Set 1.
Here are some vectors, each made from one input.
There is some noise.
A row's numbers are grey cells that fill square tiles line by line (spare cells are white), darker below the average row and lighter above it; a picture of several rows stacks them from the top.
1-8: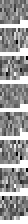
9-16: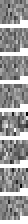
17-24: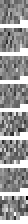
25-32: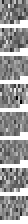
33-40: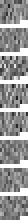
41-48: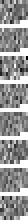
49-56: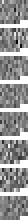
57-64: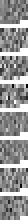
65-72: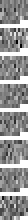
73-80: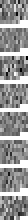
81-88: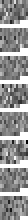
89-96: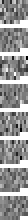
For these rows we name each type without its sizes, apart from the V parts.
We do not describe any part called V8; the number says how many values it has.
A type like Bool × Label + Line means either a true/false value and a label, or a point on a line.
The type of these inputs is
Label × (Line + V8).
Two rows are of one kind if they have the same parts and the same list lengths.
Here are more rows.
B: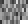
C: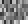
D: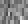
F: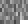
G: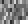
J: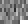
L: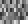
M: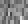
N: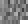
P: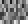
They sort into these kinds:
B, F, G, J, N
C, D, L, M, P

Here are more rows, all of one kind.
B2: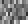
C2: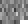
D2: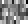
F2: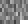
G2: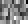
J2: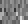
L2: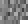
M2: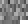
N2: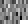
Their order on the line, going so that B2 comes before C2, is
D2, F2, B2, C2, J2, G2, N2, M2, L2.
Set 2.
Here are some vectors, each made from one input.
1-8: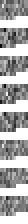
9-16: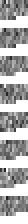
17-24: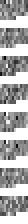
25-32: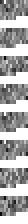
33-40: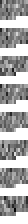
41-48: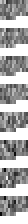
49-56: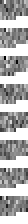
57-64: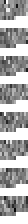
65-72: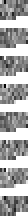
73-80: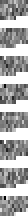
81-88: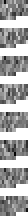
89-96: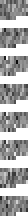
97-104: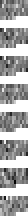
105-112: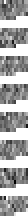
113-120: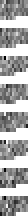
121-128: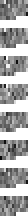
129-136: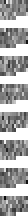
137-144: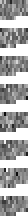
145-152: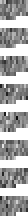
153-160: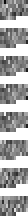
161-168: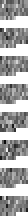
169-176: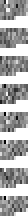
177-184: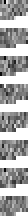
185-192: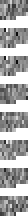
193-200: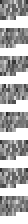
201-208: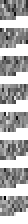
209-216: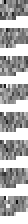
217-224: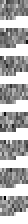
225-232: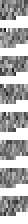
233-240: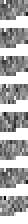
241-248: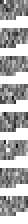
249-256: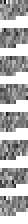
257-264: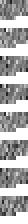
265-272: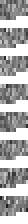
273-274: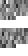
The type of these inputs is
Bool × (Line10 + Line13).
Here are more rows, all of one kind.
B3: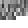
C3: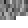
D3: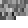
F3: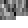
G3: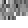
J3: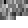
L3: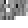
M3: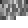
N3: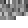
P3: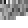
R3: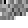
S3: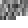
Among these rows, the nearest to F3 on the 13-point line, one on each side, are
C3 and S3.
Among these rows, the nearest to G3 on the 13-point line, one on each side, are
N3 and P3.
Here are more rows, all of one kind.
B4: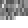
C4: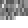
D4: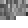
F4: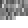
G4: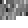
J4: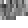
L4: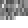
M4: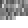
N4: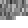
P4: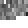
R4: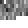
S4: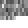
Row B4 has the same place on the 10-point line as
C4, L4 and S4.
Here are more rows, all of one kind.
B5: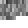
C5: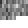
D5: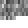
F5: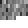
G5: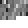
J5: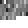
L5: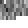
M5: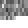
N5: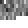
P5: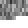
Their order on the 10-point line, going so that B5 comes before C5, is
B5, D5, M5, P5, C5, F5, G5, J5, N5, L5.
